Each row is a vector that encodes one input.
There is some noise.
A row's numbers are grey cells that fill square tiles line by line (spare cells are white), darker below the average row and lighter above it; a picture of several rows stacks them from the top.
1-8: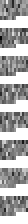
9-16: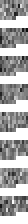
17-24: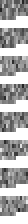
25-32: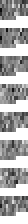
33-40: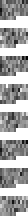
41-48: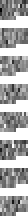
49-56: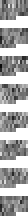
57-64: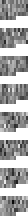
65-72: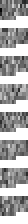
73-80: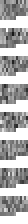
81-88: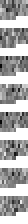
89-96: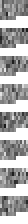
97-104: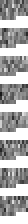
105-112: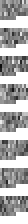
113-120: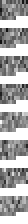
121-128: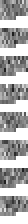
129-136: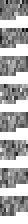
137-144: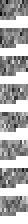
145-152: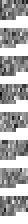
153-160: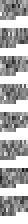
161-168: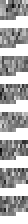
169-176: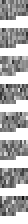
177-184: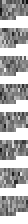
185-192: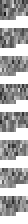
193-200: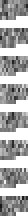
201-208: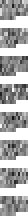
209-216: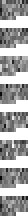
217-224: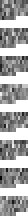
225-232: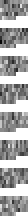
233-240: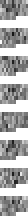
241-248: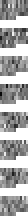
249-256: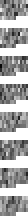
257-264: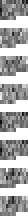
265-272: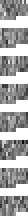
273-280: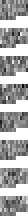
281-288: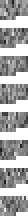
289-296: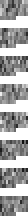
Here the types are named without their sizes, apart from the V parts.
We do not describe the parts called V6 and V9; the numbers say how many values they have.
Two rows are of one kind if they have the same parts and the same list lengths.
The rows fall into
4 kinds.
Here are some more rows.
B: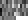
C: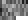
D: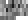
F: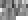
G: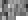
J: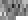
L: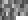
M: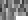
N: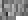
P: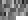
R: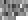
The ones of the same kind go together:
B, C, L, M, P
D, F, J
G, N
R

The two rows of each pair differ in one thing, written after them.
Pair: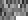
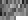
the value of V6
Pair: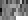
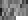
the value of V6
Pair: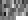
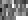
the value of V6
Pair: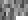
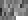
the true/false value
